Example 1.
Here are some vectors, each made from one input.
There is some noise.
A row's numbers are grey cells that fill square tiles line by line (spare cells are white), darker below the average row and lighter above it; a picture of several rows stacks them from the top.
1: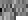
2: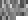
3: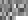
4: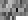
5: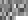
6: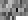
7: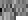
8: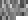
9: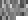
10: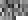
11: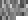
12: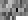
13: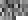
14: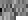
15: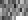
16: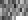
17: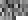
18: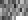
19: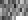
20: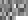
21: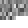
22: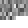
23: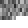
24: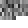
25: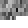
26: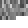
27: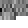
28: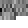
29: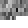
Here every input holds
one of 6 labels.
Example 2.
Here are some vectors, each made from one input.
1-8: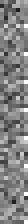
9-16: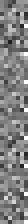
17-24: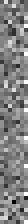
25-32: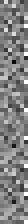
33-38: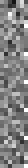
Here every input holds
a point on a 5-point line.
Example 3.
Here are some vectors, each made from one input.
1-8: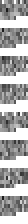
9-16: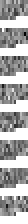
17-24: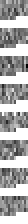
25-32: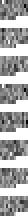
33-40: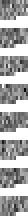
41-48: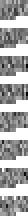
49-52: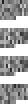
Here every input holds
one of 11 labels.
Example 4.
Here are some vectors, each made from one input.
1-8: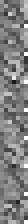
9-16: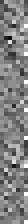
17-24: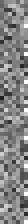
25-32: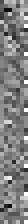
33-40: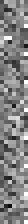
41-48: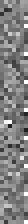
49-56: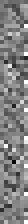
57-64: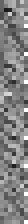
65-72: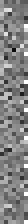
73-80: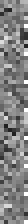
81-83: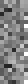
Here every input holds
a point on a 5-point line.
